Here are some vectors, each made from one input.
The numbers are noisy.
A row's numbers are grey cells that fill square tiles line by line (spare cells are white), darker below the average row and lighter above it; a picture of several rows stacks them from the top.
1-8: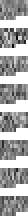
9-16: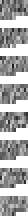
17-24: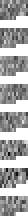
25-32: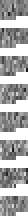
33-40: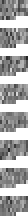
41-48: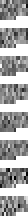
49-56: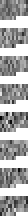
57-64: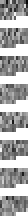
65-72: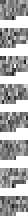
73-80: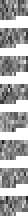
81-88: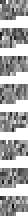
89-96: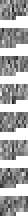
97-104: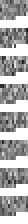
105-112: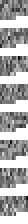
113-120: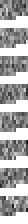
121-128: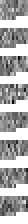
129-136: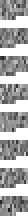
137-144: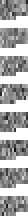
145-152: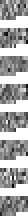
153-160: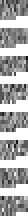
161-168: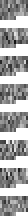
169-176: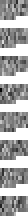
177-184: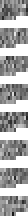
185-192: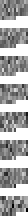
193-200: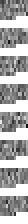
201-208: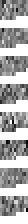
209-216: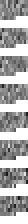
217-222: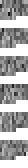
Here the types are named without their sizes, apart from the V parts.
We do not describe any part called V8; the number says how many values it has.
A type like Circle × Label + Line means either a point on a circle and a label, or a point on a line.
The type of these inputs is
Bool × V8 + List(Circle).
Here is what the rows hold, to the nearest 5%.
About 30% of them hold a true/false value and a value of V8. The rest are lists of points on a circle.
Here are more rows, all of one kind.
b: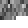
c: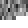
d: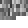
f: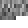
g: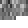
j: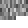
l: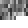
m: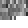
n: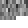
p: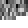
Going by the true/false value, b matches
c, f and l.
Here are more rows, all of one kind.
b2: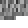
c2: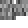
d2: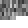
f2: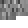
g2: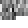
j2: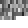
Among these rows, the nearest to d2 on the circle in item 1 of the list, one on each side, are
c2 and g2.
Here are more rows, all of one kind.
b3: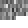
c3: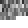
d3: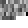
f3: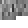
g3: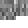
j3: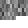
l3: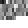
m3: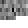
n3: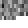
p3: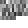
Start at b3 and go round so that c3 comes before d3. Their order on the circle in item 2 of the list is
b3, m3, f3, p3, n3, j3, l3, c3, d3, g3.
